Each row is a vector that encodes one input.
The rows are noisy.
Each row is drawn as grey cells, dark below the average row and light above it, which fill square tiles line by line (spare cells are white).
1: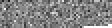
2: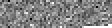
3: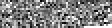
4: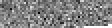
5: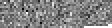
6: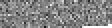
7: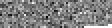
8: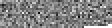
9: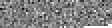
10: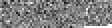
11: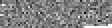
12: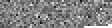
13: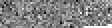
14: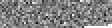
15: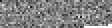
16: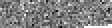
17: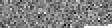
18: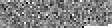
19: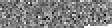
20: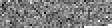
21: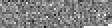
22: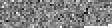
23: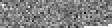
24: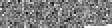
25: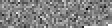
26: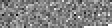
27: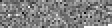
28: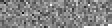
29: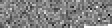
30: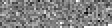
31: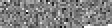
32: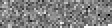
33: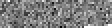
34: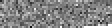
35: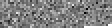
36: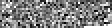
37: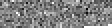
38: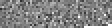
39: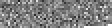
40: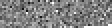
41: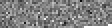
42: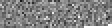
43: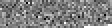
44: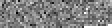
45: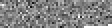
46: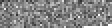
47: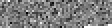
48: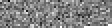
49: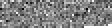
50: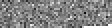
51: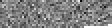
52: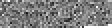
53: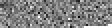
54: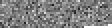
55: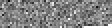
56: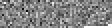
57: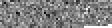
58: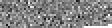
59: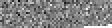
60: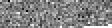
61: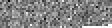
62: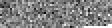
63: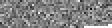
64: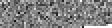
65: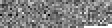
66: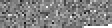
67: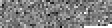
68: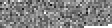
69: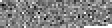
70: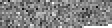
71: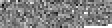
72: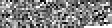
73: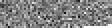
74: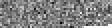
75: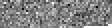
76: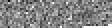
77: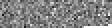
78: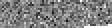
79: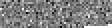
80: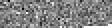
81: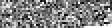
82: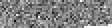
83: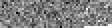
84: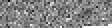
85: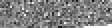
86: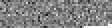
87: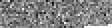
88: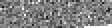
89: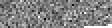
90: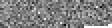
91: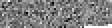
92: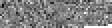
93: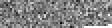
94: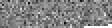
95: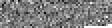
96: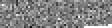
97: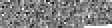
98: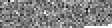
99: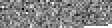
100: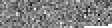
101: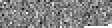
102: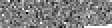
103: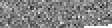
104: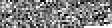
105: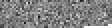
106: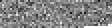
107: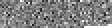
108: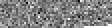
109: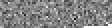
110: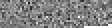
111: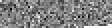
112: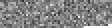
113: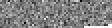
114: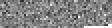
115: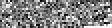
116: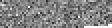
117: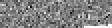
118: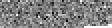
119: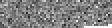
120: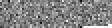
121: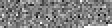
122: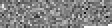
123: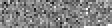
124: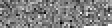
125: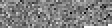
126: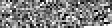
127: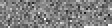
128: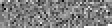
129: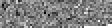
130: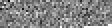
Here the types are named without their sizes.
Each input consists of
either a point on a circle and five true/false values, or a fixed value.
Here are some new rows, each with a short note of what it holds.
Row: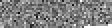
a point on a circle and five true/false values
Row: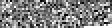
a fixed value
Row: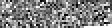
a fixed value
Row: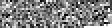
a fixed value
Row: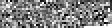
a fixed value
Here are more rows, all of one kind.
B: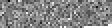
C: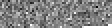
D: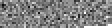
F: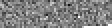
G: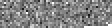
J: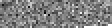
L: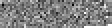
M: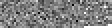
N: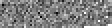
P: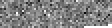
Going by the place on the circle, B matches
L, M and N.
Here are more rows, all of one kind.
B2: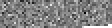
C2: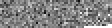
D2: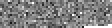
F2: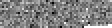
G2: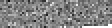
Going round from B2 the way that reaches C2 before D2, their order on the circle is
B2, C2, F2, G2, D2.
